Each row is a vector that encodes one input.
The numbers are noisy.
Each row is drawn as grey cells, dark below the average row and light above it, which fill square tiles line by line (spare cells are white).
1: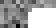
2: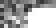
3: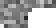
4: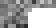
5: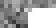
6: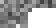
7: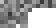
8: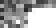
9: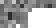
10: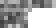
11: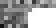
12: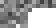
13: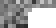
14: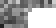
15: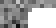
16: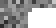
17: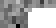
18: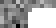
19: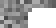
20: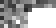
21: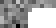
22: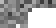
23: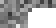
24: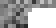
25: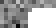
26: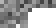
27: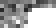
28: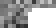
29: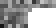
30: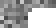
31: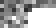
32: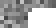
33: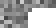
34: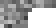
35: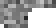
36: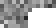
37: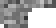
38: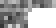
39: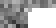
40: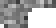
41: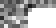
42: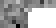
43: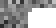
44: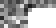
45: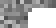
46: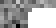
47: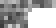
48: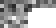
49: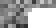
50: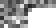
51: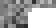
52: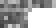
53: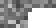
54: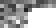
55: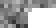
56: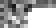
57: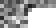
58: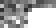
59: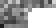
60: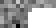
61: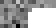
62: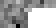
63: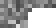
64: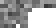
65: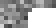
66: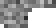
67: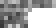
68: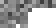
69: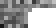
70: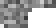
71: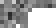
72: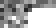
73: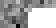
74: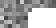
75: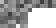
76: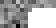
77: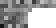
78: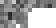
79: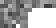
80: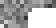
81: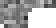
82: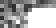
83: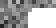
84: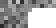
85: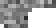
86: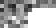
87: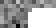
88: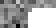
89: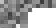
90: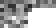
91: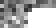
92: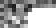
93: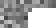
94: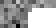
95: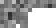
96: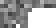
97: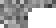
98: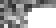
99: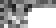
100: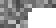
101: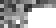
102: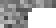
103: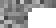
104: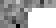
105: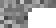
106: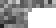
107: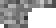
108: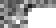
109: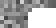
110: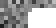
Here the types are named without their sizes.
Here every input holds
either a point on a circle, or a fixed value, or four true/false values.
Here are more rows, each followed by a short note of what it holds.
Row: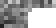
four true/false values
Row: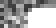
a point on a circle
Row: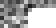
a fixed value
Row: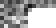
a fixed value
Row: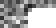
a fixed value
